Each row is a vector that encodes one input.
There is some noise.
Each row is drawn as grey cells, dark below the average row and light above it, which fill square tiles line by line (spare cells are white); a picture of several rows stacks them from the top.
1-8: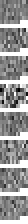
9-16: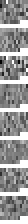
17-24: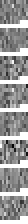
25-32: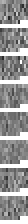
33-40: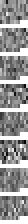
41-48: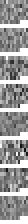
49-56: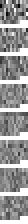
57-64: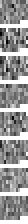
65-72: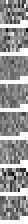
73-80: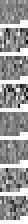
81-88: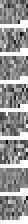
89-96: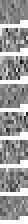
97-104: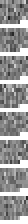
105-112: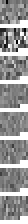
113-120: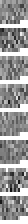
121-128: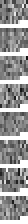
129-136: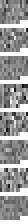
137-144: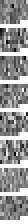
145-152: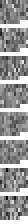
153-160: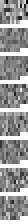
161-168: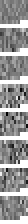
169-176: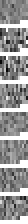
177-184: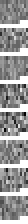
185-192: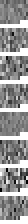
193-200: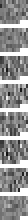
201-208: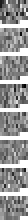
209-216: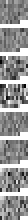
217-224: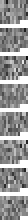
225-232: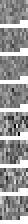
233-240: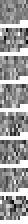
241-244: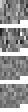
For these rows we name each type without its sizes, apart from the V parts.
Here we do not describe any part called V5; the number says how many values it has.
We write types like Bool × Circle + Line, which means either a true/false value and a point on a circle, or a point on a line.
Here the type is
(Bool × V5 + Circle) × Line.
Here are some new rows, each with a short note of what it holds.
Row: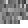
a point on a circle and a point on a line
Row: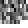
a point on a circle and a point on a line
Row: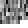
a point on a circle and a point on a line
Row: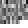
a point on a line, a true/false value and a value of V5
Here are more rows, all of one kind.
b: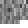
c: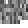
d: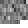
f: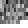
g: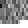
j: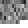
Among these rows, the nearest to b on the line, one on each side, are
d and g.
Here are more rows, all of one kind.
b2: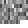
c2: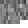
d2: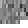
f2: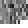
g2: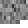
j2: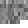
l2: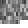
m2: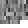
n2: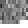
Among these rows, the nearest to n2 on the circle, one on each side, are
j2 and l2.
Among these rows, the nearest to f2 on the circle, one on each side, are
c2 and d2.
